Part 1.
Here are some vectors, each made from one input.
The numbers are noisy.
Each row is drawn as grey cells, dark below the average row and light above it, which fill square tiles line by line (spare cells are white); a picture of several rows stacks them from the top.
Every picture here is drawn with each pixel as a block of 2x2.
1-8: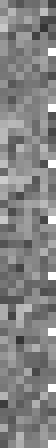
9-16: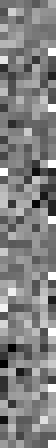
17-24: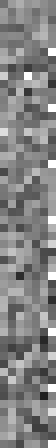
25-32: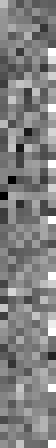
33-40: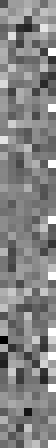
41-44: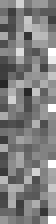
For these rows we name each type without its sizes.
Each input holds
a point on a line.
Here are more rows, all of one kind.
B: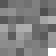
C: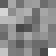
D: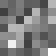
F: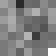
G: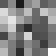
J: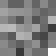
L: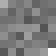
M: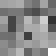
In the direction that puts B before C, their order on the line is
D, B, J, L, F, G, C, M.
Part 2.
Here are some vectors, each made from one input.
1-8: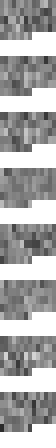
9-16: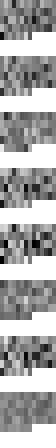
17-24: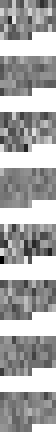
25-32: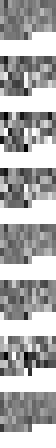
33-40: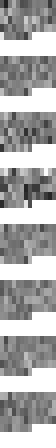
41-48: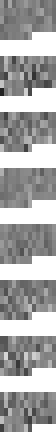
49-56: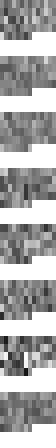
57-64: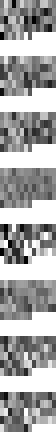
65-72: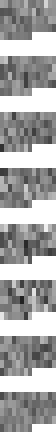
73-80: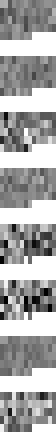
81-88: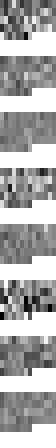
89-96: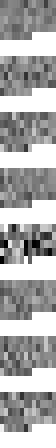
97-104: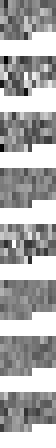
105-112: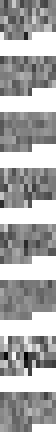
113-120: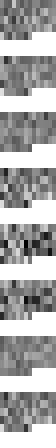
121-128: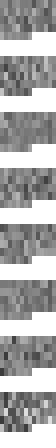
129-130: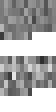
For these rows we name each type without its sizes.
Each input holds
either a point on a circle, or a fixed value.
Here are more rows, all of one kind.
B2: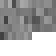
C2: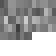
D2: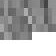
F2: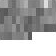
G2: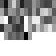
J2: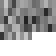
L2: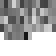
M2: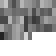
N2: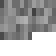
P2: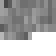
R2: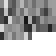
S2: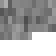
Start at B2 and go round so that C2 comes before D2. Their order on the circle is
B2, L2, S2, M2, F2, C2, N2, R2, D2, G2, J2, P2.
